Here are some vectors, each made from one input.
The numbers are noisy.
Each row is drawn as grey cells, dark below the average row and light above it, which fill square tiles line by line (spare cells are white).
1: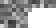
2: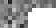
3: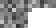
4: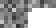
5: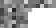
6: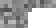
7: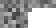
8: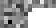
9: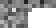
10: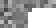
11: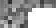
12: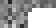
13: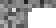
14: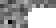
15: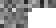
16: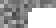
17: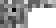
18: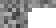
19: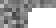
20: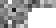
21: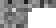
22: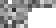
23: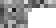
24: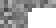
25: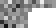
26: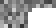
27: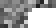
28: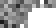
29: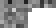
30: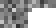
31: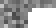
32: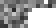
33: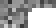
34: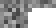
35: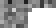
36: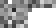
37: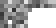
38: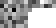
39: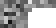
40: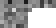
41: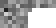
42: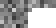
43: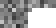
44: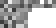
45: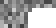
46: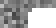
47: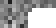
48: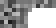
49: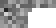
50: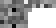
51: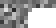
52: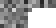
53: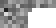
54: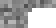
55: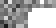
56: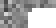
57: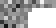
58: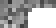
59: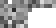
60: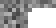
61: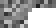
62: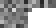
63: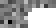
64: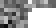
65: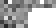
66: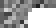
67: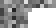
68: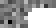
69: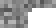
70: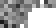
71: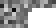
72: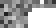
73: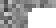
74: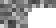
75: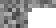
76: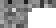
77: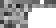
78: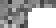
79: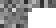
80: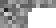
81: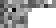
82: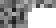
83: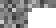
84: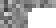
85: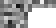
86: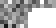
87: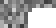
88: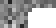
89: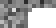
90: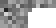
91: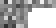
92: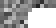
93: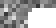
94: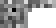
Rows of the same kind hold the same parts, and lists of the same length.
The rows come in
2 kinds.
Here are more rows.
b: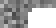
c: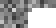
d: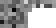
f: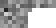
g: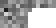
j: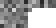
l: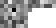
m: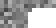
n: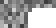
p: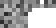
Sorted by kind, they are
b, c, f, g, j, m, n
d, l, p

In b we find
a point on a 13-point line.
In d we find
a point on a 13-point line and a node of a 9-node tree.
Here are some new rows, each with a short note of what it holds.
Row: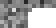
a point on a 13-point line
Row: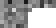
a point on a 13-point line
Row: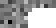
a point on a 13-point line and a node of a 9-node tree
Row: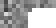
a point on a 13-point line
